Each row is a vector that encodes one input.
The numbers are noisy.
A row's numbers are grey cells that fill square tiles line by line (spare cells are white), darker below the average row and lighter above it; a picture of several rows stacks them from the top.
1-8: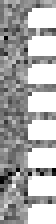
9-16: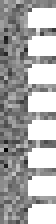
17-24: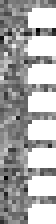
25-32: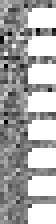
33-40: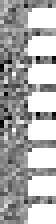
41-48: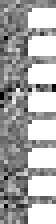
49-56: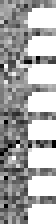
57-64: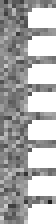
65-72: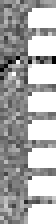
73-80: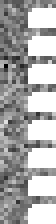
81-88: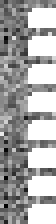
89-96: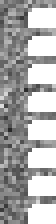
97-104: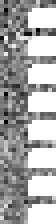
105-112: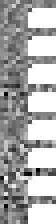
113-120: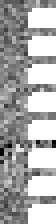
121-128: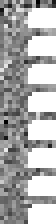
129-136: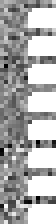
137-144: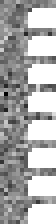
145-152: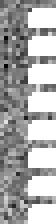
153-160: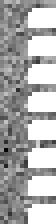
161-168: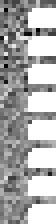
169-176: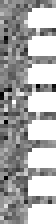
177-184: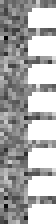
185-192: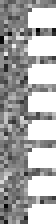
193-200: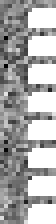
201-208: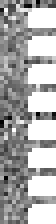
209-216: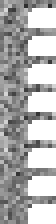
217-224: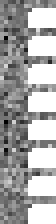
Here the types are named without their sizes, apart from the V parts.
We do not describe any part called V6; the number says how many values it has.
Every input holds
a point on a line, together with a list of items, each a true/false value and a value of V6.
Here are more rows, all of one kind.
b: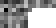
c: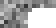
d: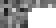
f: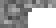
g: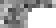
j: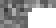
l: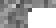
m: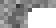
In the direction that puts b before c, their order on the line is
b, d, j, f, l, m, c, g.
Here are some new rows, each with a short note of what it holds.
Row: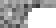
a point on a line, together with a list of one item
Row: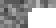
a point on a line, together with a list of two items
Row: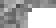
a point on a line, together with a list of three items
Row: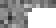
a point on a line, together with a list of three items
